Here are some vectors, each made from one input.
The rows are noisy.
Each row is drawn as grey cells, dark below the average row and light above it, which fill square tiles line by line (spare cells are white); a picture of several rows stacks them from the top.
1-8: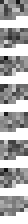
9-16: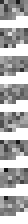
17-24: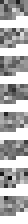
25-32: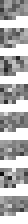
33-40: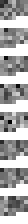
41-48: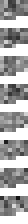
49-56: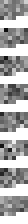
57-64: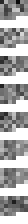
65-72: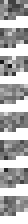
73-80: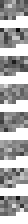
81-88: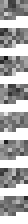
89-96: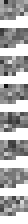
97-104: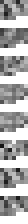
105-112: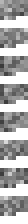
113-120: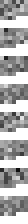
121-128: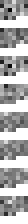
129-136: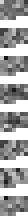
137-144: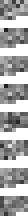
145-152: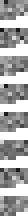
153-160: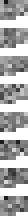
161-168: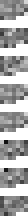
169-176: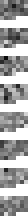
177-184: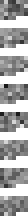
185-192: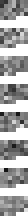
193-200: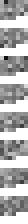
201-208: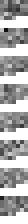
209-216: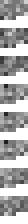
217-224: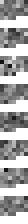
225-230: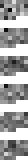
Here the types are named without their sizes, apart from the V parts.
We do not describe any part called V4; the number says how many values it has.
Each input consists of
either a node of a tree, or three true/false values, or a value of V4.
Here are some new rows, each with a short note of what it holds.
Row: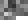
a value of V4
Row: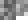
three true/false values
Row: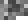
a value of V4
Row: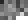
a node of a tree
